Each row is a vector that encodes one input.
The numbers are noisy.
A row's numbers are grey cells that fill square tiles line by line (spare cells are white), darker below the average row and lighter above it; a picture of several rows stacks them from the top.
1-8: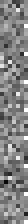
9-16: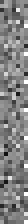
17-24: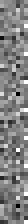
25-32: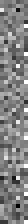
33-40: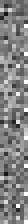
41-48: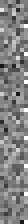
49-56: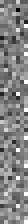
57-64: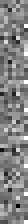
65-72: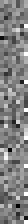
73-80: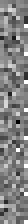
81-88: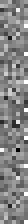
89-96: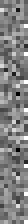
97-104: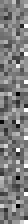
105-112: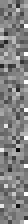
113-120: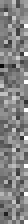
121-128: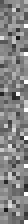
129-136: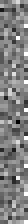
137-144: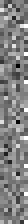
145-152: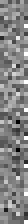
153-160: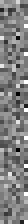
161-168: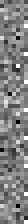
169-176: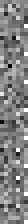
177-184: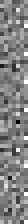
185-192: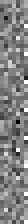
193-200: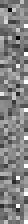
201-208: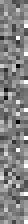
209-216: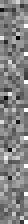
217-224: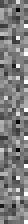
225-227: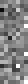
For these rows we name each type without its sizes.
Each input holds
a label, together with either a label, or a point on a line.
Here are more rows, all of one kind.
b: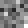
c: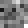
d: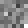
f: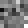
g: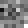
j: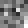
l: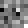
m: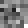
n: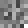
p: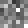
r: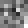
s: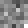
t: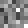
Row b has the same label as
d, j, r and s.
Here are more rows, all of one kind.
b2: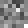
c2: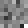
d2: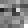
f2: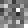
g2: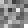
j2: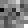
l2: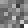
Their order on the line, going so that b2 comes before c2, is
j2, d2, f2, g2, b2, l2, c2.
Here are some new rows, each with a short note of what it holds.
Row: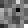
two labels
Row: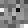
two labels
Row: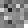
two labels
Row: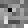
two labels
